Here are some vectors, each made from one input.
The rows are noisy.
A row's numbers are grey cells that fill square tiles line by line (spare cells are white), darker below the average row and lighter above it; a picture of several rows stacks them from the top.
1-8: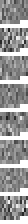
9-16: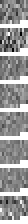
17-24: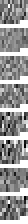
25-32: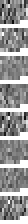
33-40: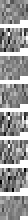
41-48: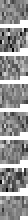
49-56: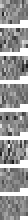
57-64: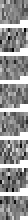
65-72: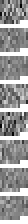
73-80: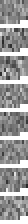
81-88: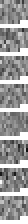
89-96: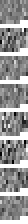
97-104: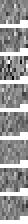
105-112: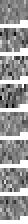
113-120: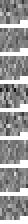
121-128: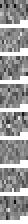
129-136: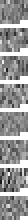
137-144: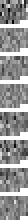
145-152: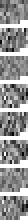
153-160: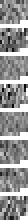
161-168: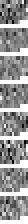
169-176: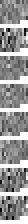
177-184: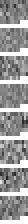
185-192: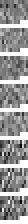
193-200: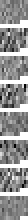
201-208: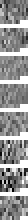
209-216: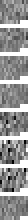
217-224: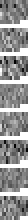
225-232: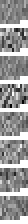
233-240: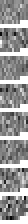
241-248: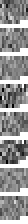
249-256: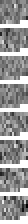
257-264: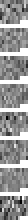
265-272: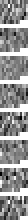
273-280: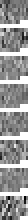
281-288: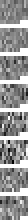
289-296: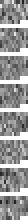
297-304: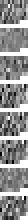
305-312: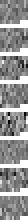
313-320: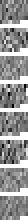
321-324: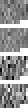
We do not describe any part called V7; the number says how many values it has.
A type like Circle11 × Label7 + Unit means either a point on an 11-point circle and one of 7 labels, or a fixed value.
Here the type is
Bool × List2(V7) + Line8.
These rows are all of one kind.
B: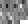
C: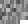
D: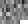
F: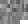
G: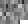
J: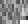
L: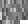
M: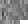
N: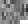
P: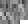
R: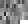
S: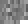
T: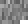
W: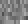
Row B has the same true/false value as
D, G, P and R.
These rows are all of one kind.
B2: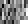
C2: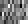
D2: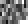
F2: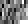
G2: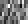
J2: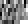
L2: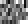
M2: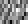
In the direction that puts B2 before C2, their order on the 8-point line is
L2, D2, J2, F2, B2, G2, C2, M2.
